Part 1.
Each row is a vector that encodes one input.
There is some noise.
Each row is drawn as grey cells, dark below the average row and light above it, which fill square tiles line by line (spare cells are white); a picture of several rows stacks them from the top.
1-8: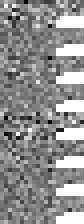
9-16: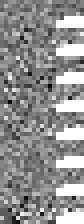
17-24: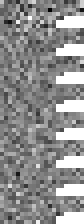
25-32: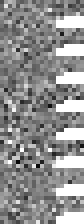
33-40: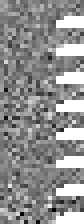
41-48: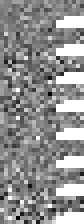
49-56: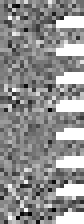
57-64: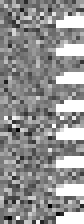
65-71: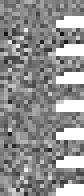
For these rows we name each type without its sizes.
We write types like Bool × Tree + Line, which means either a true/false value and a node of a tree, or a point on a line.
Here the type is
Tree × Tree.
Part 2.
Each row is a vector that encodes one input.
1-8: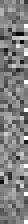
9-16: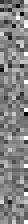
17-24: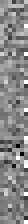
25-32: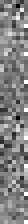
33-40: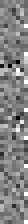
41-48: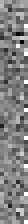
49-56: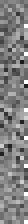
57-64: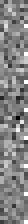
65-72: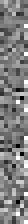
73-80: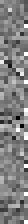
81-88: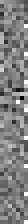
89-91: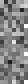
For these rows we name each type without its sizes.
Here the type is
(Bool × Bool × Bool × Bool + Unit) × Line.
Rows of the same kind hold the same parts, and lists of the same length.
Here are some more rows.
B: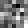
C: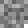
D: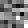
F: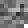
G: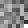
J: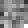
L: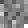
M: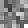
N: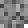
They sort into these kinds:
B, D
C, F, G, J, L, M, N

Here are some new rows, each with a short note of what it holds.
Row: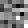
a point on a line
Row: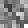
a point on a line and four true/false values
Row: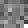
a point on a line and four true/false values
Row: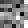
a point on a line
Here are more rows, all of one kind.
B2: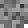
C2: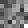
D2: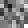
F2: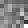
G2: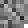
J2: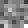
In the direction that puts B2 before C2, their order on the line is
J2, F2, G2, B2, C2, D2.
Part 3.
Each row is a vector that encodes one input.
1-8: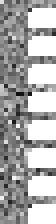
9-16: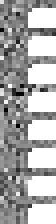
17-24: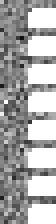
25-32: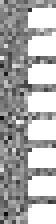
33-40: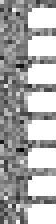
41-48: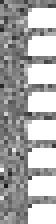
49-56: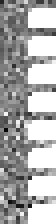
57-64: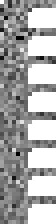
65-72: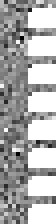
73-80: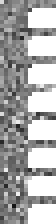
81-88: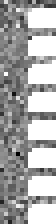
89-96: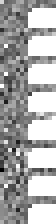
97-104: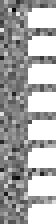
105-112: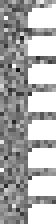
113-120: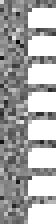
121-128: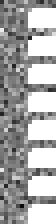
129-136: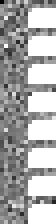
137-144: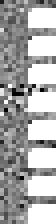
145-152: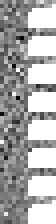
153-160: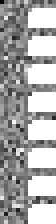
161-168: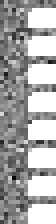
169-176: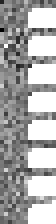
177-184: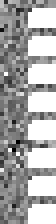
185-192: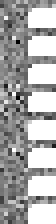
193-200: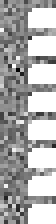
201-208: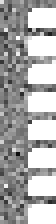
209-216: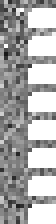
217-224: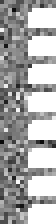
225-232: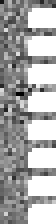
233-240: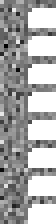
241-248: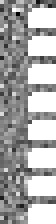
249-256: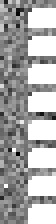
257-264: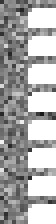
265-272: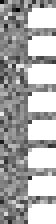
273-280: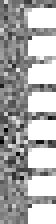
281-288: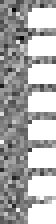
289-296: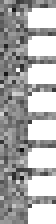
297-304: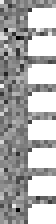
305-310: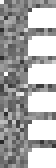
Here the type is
Line9 + Line14.
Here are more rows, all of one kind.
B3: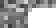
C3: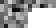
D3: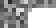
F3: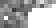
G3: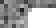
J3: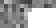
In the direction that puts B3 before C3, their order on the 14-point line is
F3, B3, D3, C3, J3, G3.
